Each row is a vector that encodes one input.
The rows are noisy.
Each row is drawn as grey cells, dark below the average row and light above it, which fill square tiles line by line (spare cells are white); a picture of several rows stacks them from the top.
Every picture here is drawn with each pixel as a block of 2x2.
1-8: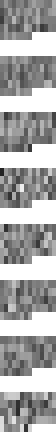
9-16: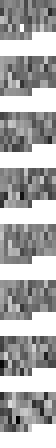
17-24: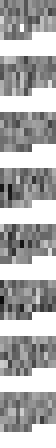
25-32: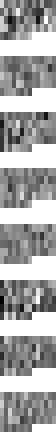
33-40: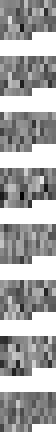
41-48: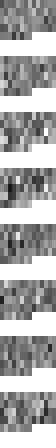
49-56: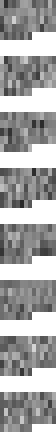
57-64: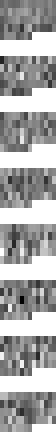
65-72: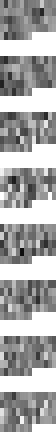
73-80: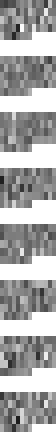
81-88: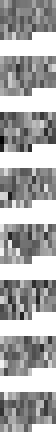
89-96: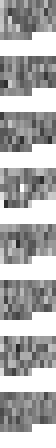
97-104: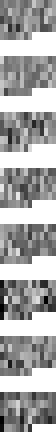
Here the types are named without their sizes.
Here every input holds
a node of a tree and a true/false value, together with either a fixed value, or a node of a tree.
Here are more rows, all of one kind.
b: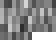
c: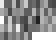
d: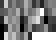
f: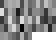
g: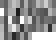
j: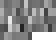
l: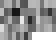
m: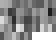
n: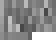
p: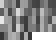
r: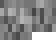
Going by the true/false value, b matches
c, j, l and n.
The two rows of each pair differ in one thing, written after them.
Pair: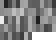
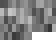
the true/false value
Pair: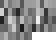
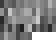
the node of the tree
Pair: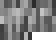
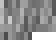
the true/false value
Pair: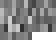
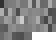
the node of the tree
